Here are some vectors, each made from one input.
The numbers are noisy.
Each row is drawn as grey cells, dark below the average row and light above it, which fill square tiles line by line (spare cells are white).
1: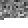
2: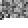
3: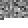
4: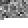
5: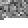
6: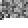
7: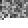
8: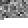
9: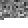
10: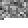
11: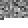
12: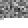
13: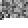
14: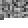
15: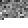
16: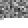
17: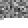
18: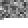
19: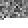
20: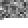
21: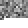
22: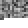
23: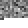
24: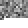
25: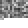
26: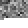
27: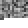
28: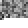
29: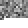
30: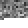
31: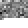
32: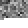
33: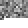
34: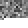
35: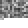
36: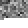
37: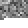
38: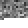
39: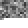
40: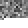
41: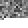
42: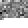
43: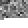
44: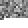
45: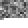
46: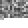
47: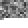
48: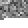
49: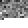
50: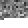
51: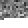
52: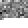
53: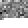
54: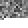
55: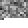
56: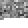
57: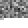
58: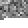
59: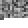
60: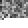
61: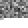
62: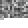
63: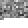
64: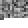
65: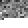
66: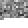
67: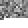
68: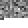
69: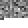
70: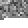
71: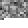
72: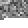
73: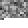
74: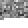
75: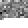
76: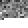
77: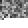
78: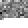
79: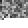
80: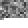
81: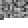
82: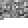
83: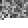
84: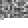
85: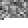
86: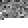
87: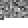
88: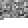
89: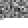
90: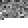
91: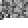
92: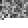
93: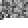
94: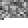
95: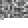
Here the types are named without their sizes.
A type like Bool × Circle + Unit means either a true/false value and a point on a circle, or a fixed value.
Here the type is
Bool × Bool × Bool × Bool.
